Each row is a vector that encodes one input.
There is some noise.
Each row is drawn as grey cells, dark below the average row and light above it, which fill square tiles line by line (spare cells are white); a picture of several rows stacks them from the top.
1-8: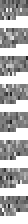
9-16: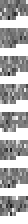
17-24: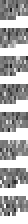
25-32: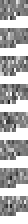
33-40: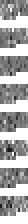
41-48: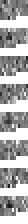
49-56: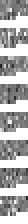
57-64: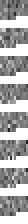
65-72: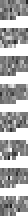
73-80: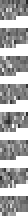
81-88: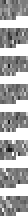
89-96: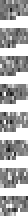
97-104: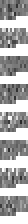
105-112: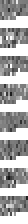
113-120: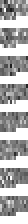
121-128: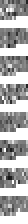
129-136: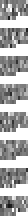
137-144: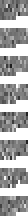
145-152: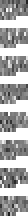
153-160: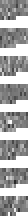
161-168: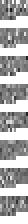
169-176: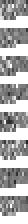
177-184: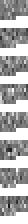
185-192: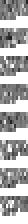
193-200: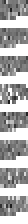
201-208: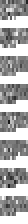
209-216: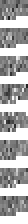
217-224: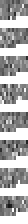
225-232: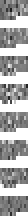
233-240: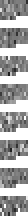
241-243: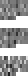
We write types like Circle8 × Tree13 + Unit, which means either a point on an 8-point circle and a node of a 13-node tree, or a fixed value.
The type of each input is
Bool × (Label7 + Line4 × Line4).
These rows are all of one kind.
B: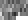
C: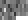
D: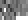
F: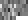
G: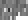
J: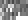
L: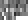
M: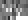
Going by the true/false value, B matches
F and J.
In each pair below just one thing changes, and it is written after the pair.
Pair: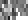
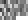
the label
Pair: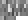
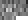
the label
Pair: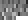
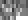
the true/false value
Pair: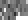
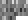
the true/false value
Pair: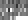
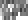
the true/false value
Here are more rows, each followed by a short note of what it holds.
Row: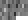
one of 7 labels and a true/false value
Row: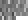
a point on each of two 4-point lines and a true/false value
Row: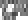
a point on each of two 4-point lines and a true/false value
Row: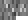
a point on each of two 4-point lines and a true/false value
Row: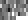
one of 7 labels and a true/false value
